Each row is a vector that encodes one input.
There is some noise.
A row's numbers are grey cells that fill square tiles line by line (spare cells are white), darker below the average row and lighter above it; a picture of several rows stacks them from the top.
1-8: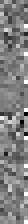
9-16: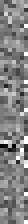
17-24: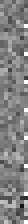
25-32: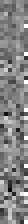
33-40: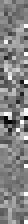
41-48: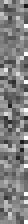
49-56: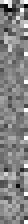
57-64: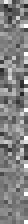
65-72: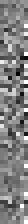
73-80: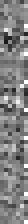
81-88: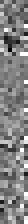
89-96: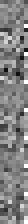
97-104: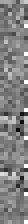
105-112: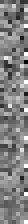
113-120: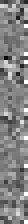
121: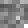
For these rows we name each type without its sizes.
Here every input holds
a point on a circle and four true/false values.
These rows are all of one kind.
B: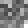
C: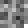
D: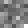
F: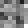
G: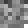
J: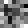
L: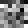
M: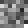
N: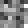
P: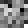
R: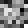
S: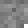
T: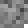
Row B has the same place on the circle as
G, N and T.
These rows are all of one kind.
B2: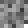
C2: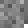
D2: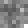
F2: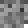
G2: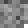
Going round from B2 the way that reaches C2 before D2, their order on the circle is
B2, F2, C2, D2, G2.
